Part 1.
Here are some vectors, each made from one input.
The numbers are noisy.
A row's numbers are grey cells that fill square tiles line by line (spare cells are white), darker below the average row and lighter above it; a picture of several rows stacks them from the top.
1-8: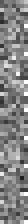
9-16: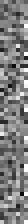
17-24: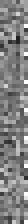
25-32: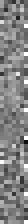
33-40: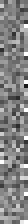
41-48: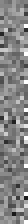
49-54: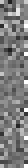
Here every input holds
a node of a 10-node tree.
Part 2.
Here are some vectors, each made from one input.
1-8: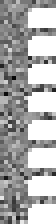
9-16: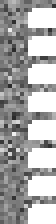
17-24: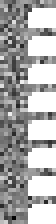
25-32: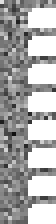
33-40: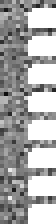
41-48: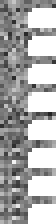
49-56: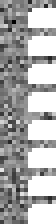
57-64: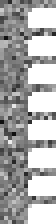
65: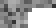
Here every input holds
a node of a 13-node tree.
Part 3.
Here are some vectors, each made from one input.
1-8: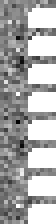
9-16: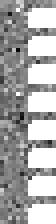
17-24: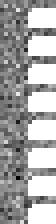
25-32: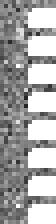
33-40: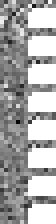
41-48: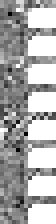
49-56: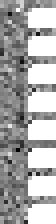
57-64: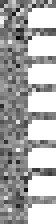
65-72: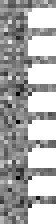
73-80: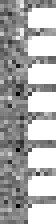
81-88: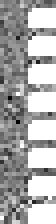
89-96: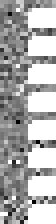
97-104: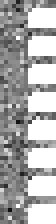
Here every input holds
either a fixed value, or four true/false values.
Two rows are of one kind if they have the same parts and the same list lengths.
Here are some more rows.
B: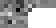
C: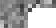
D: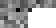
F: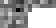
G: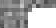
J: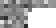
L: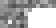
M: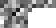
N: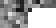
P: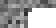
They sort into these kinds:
B, C, D, F, G, J, L, N, P
M

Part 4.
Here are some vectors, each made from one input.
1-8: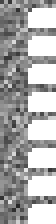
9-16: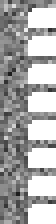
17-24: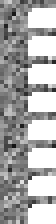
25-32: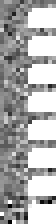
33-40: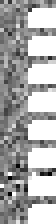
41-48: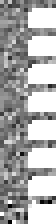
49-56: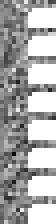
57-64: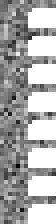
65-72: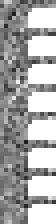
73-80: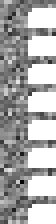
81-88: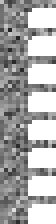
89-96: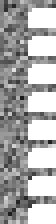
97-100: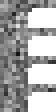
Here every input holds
either a fixed value, or four true/false values.
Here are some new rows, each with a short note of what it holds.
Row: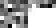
a fixed value
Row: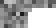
four true/false values
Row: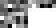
a fixed value
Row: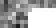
four true/false values
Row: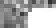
four true/false values
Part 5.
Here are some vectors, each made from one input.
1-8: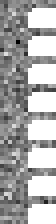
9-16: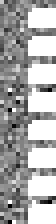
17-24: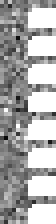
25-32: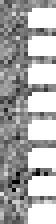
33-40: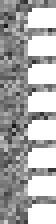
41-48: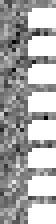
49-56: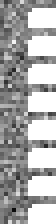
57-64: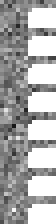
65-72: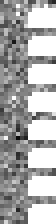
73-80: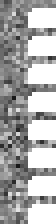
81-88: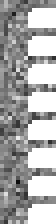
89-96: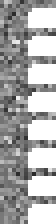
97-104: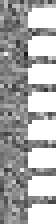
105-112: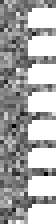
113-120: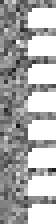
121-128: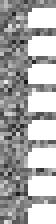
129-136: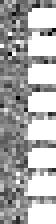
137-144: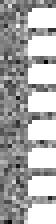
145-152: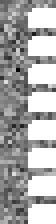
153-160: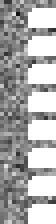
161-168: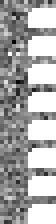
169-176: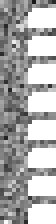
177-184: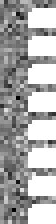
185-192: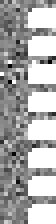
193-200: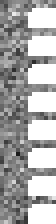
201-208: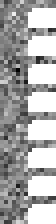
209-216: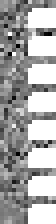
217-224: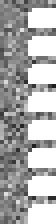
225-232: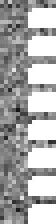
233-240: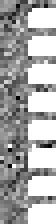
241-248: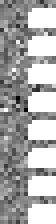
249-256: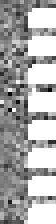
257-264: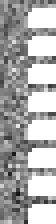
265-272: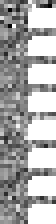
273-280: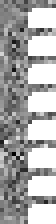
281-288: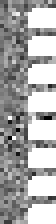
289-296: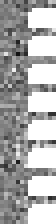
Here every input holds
either a fixed value, or four true/false values.
